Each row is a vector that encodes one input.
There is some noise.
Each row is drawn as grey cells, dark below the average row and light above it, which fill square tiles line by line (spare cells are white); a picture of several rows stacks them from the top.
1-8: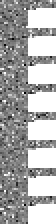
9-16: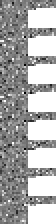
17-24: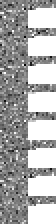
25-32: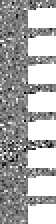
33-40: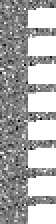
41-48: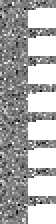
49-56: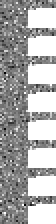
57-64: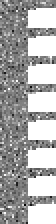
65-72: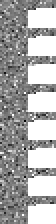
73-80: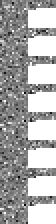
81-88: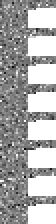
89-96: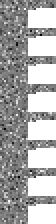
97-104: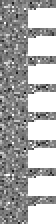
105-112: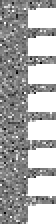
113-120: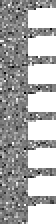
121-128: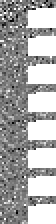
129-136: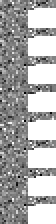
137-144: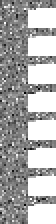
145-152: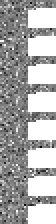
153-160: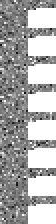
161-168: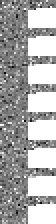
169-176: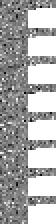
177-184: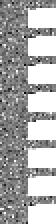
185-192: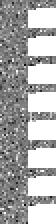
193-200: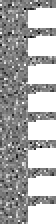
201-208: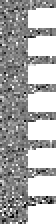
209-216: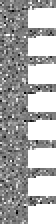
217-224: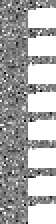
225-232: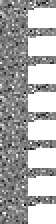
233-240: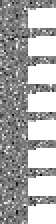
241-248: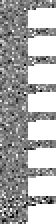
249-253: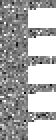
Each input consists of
a list of up to three points on a 5-point line.
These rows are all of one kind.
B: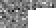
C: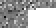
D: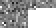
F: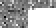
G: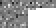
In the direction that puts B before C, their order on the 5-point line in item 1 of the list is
G, D, B, C, F.
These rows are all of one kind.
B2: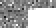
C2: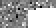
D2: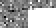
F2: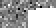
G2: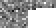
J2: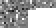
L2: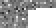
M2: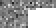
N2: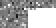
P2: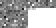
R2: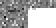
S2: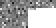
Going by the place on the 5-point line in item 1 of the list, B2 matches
D2, P2 and R2.
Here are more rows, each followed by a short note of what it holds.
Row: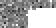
a list of three items
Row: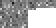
a list of two items
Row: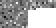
a list of two items
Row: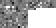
a list of two items
